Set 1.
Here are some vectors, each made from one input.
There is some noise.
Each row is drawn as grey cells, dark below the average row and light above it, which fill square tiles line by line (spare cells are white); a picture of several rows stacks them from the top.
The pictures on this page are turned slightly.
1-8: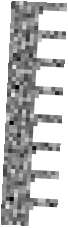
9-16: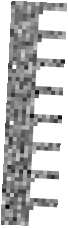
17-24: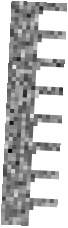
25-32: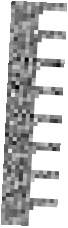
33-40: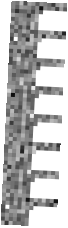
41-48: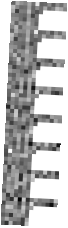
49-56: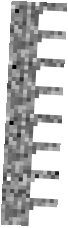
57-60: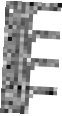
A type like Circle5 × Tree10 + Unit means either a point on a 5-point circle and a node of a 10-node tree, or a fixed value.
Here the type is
Line7 + Tree8.
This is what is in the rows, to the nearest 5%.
About 60% of them hold a point on a 7-point line. The rest hold a node of an 8-node tree.
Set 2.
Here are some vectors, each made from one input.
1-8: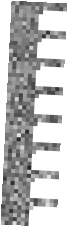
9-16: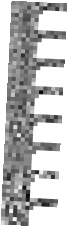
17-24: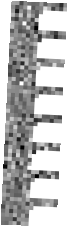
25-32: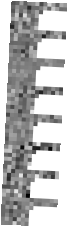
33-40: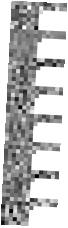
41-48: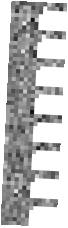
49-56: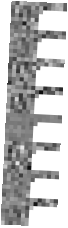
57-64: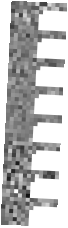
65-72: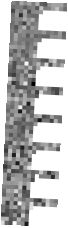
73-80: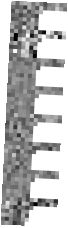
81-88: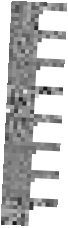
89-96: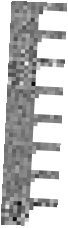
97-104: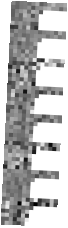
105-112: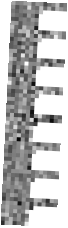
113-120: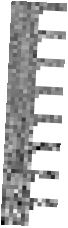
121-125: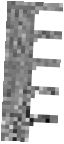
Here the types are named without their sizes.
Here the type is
List(Line).
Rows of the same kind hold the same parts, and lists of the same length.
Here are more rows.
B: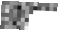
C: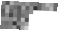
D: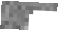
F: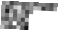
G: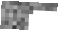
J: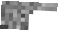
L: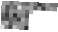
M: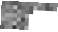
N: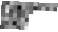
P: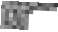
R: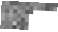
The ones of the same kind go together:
B, L
C, D, F, G, M, N, P, R
J

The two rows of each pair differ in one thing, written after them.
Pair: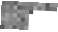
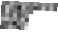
the place on the line in item 1 of the list
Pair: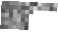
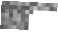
the place on the line in item 2 of the list
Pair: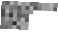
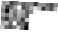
the place on the line in item 2 of the list
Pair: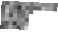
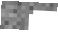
the place on the line in item 1 of the list
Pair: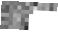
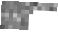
the place on the line in item 2 of the list
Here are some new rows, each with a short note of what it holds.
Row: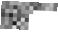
a list of one item
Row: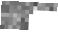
a list of two items
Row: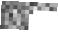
a list of one item
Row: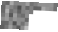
a list of two items
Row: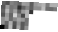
the empty list
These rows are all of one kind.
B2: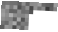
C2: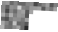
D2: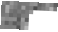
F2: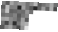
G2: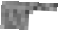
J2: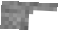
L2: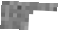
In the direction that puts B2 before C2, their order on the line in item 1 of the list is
B2, F2, L2, D2, G2, J2, C2.
